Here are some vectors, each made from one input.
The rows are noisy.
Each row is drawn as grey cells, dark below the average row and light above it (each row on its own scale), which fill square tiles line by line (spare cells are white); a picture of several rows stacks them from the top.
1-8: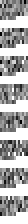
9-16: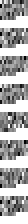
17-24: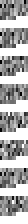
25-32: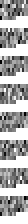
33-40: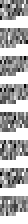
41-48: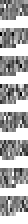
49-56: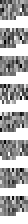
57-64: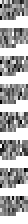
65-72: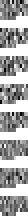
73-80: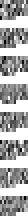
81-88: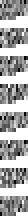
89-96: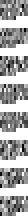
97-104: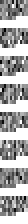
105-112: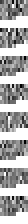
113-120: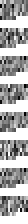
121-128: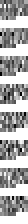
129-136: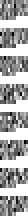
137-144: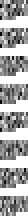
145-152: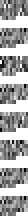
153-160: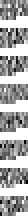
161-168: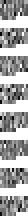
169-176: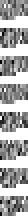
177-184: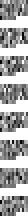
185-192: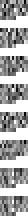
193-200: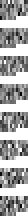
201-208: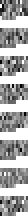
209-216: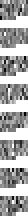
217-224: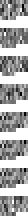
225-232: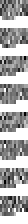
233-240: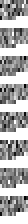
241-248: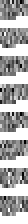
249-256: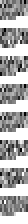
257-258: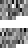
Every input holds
either a fixed value, or two labels (each one of 9), or four true/false values.
